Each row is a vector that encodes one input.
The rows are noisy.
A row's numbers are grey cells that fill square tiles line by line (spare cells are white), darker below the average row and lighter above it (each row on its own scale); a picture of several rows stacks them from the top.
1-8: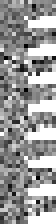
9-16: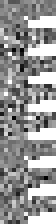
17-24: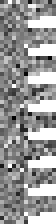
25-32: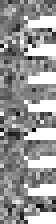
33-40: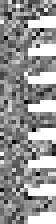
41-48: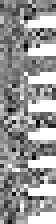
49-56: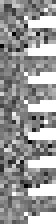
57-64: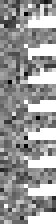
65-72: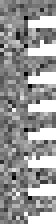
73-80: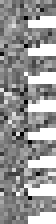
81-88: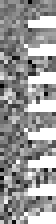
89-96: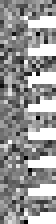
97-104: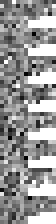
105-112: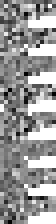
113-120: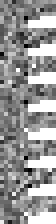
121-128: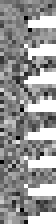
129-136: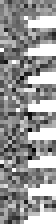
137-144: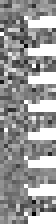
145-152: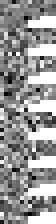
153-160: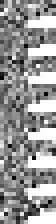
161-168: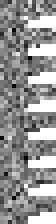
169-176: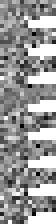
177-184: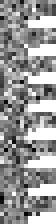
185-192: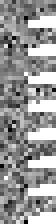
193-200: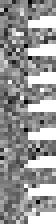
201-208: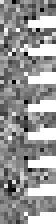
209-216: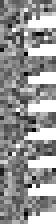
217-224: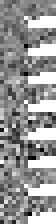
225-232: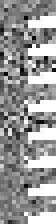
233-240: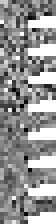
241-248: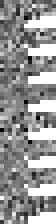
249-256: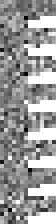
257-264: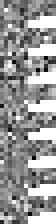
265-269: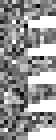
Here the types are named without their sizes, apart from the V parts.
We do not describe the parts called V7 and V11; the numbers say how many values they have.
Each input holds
a point on a line, together with either a true/false value and a value of V11, or a value of V7.
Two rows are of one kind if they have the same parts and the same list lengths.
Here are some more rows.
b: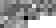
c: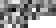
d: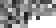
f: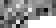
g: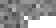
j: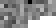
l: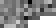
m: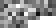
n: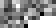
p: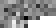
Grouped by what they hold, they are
b, d, l, p
c, f, g, j, m, n

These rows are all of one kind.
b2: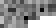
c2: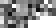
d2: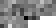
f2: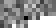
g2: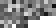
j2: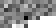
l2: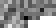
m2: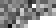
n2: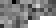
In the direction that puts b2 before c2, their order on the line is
f2, j2, l2, d2, b2, n2, c2, g2, m2.
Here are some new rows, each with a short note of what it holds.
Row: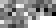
a point on a line, a true/false value and a value of V11
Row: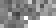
a point on a line, a true/false value and a value of V11
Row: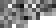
a point on a line and a value of V7
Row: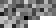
a point on a line and a value of V7
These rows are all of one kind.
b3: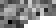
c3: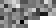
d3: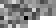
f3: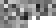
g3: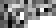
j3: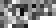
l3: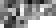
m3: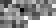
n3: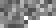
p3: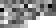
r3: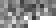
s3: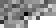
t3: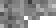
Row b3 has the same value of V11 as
g3 and j3.
